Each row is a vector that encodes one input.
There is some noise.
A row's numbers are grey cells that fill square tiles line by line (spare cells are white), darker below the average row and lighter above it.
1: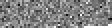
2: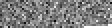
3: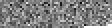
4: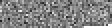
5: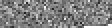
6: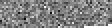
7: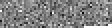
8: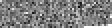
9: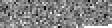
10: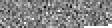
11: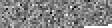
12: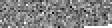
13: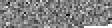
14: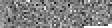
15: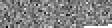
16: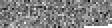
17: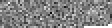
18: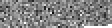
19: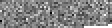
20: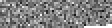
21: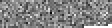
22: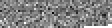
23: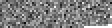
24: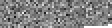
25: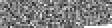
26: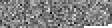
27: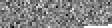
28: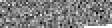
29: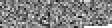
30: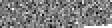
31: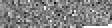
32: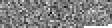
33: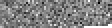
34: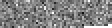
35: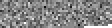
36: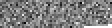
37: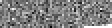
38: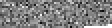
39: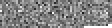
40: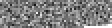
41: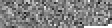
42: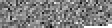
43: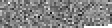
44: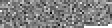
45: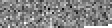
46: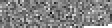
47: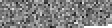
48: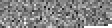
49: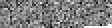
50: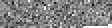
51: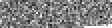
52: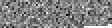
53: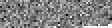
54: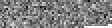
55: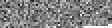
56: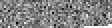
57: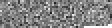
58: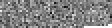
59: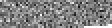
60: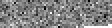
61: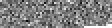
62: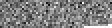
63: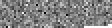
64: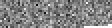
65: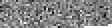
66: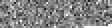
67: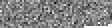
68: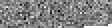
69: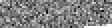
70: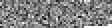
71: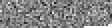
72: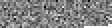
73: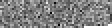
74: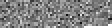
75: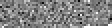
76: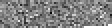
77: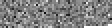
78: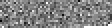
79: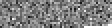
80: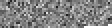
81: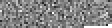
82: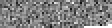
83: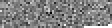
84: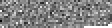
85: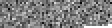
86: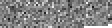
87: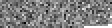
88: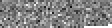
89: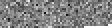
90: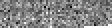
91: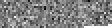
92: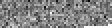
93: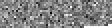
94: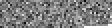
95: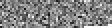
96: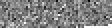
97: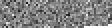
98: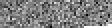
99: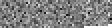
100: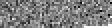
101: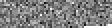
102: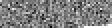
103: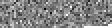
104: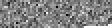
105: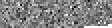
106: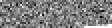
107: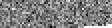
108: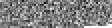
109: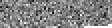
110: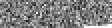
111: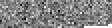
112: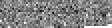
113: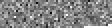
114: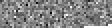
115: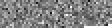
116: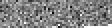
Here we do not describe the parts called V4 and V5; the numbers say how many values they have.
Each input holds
either a true/false value, a value of V4 and a value of V5, or a list of up to three points on a 6-point circle.
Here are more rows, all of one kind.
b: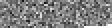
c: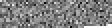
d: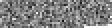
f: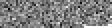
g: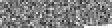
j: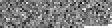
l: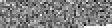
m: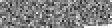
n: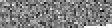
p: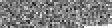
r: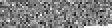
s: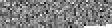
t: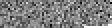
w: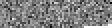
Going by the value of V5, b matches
d, g, m and p.
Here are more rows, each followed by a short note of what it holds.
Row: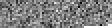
a true/false value, a value of V4 and a value of V5
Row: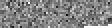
a list of two items
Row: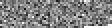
the empty list
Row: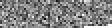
the empty list
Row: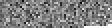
a true/false value, a value of V4 and a value of V5
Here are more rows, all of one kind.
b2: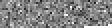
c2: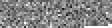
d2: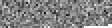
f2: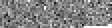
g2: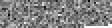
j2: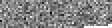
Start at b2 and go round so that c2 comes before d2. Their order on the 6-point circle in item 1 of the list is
b2, g2, c2, d2, f2, j2.
